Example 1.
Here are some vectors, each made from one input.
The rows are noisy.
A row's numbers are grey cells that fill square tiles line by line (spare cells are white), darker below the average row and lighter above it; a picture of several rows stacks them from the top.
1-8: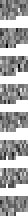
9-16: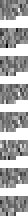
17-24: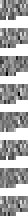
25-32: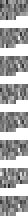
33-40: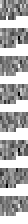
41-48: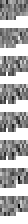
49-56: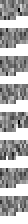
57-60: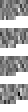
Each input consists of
either a point on a 5-point line, or a point on an 8-point line.
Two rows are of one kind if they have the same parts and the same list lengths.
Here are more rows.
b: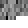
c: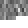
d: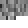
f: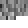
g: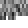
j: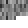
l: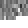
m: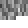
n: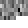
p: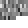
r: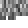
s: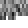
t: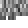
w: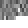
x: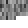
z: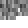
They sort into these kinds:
b, c, d, f, j, l, m, w, x, z
g, n, p, r, s, t

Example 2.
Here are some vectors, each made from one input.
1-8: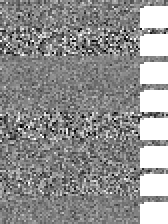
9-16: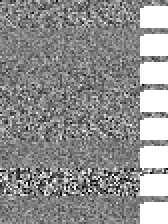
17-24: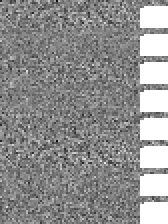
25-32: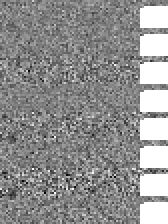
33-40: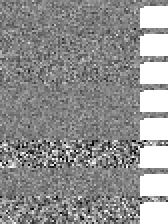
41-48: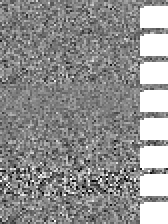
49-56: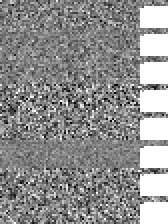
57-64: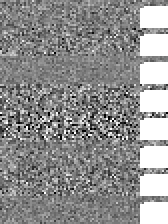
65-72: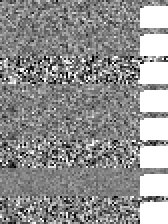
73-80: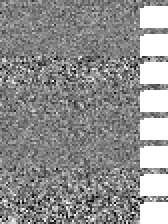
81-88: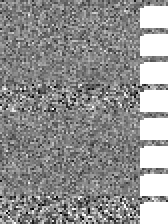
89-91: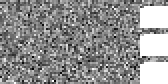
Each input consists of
either a point on a 9-point circle, or a point on an 8-point line.
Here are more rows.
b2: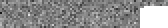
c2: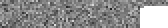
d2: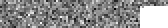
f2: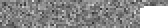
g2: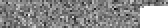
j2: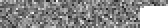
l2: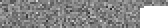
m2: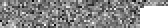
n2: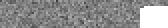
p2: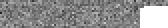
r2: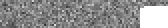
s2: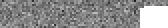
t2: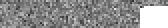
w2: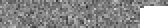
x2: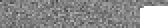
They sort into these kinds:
b2, d2, g2, j2, m2, p2, s2
c2, f2, l2, n2, r2, t2, w2, x2

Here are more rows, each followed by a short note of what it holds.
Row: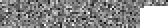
a point on a 9-point circle
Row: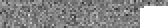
a point on a 9-point circle
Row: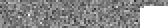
a point on a 9-point circle
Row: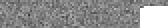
a point on an 8-point line
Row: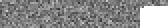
a point on a 9-point circle
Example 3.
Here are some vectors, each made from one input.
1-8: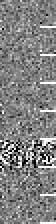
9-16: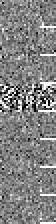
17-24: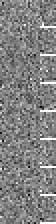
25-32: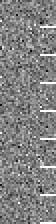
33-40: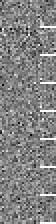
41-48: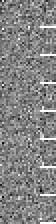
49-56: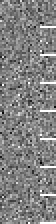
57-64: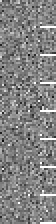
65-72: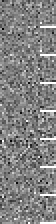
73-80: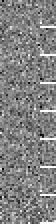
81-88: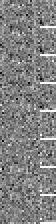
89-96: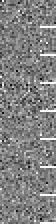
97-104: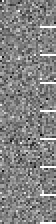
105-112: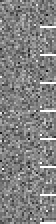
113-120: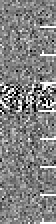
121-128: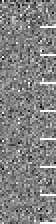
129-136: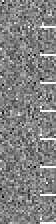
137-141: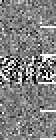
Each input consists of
either a fixed value, or one of 5 labels and three true/false values.
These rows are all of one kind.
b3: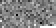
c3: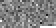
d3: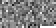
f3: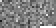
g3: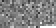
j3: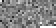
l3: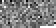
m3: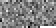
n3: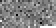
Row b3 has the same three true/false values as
g3 and n3.
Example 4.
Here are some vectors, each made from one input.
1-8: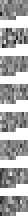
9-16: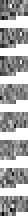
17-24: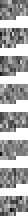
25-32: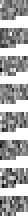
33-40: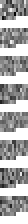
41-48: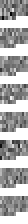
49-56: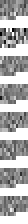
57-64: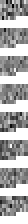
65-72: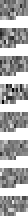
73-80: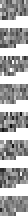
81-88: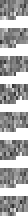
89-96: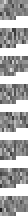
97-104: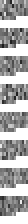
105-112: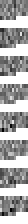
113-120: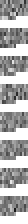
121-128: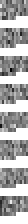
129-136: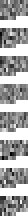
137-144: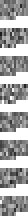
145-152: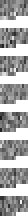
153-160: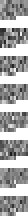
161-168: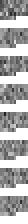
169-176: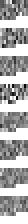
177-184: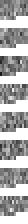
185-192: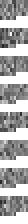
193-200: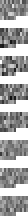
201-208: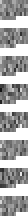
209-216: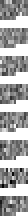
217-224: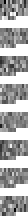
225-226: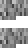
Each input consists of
either a point on a 13-point line, or a node of a 10-node tree.
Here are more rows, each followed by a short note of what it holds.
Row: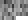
a point on a 13-point line
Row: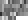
a point on a 13-point line
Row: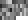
a node of a 10-node tree
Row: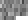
a point on a 13-point line
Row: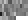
a point on a 13-point line
